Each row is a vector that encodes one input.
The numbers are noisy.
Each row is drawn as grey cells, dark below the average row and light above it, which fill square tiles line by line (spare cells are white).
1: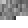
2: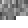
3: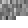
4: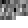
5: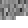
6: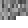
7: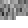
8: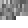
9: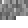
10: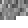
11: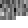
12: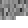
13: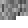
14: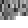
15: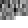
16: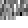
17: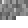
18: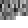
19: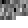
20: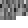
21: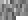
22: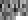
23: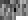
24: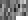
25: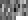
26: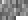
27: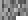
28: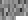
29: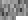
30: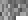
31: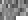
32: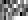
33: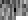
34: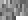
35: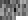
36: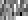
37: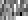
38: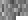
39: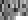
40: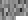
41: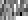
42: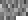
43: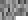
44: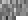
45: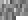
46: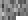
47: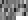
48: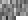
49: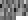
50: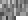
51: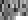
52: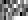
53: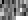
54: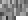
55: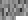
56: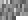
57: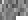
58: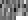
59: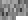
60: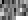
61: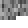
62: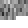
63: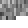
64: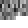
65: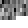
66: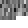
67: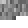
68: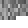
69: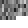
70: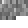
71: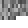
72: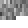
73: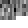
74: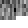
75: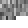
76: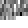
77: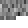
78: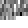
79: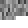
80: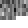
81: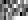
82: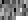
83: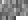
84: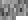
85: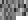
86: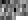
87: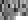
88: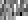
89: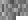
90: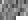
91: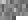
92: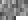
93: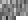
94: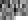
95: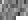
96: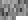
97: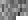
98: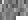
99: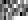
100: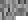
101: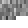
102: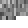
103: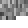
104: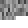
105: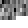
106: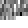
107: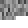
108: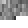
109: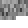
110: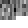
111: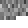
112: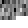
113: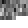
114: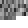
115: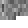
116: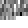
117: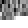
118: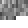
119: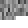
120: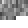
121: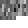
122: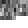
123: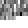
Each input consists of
a true/false value, together with a list of up to three points on a 4-point line.
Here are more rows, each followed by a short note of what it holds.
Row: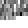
a true/false value, together with the empty list
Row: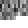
a true/false value, together with a list of one item
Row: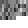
a true/false value, together with a list of two items
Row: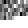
a true/false value, together with the empty list
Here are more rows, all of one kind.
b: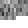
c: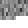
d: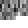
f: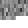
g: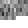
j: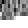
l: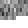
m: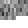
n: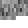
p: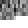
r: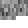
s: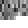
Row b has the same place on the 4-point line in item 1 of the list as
g, l, m and s.
